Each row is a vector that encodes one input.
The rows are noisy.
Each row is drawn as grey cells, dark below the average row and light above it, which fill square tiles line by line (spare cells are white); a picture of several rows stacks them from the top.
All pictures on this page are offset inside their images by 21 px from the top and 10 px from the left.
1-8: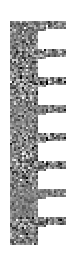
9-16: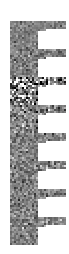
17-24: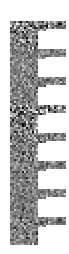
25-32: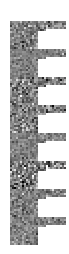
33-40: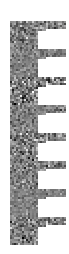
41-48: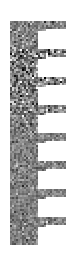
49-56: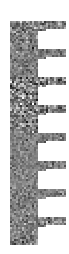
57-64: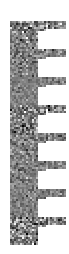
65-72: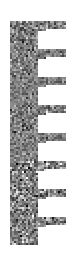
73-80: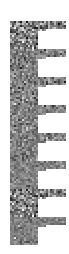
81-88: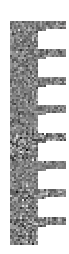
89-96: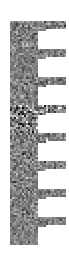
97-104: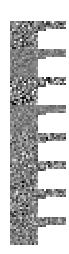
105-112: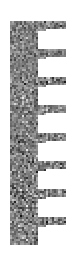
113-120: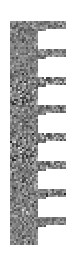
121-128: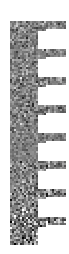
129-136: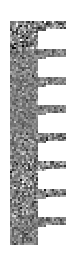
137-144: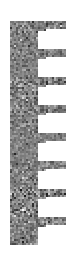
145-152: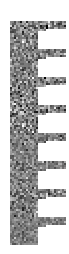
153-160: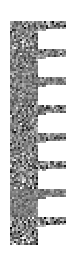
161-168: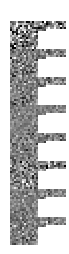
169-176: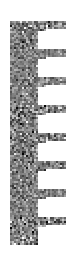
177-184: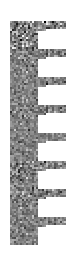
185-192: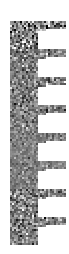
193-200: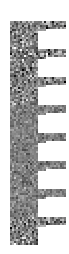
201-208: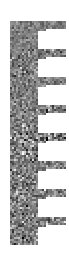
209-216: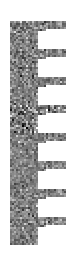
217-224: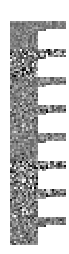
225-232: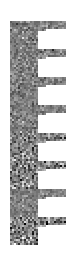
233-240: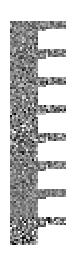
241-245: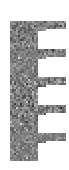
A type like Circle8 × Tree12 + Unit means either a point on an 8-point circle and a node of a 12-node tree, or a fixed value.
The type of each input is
Label10 × Line7 + Line5.
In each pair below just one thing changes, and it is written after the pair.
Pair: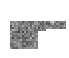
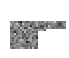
the label
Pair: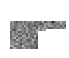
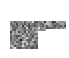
the label
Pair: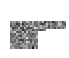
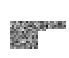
the place on the 7-point line
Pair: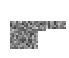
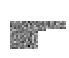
the place on the 7-point line
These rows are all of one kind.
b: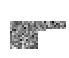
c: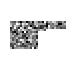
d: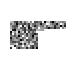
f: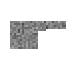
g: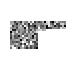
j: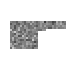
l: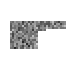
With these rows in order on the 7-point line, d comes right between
c and g.
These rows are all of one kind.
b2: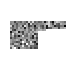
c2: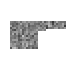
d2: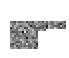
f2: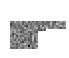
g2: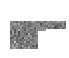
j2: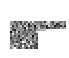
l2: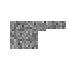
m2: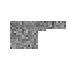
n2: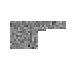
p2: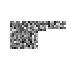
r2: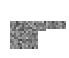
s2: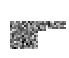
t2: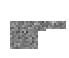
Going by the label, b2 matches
d2 and t2.
